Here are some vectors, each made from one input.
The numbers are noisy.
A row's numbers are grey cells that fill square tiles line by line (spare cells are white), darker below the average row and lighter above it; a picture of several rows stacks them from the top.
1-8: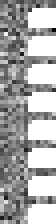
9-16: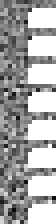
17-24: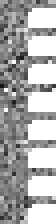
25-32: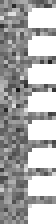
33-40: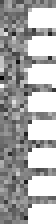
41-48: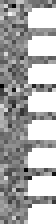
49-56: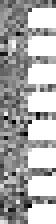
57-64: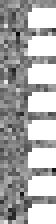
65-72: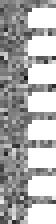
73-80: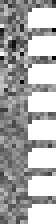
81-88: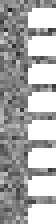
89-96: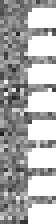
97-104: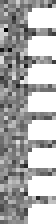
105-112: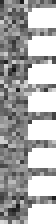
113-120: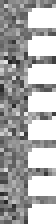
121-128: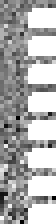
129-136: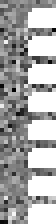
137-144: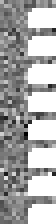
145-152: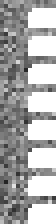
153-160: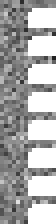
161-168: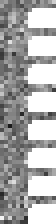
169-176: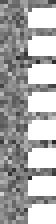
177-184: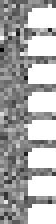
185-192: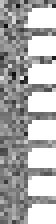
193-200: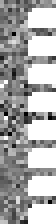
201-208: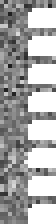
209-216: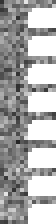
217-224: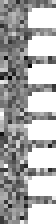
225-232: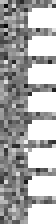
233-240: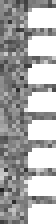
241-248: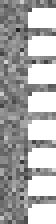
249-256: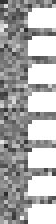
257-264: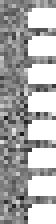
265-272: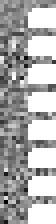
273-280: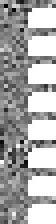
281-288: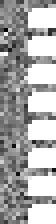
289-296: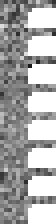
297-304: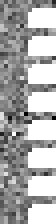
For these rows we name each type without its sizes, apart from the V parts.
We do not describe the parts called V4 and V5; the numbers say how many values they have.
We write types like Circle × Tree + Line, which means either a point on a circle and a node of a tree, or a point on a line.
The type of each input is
(Circle + V4) × (Circle + V5) + Line.
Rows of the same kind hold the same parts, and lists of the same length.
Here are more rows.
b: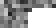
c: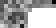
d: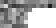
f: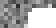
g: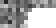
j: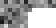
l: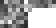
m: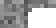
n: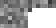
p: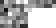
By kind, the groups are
b, j
c, f
d
g, m
l, n, p

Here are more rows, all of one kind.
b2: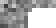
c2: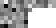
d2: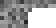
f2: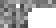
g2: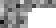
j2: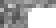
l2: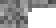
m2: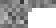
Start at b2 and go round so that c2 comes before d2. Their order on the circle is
b2, c2, m2, d2, l2, g2, j2, f2.
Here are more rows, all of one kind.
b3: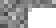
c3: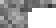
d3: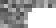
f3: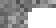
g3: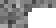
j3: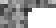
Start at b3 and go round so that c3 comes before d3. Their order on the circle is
b3, f3, c3, j3, g3, d3.
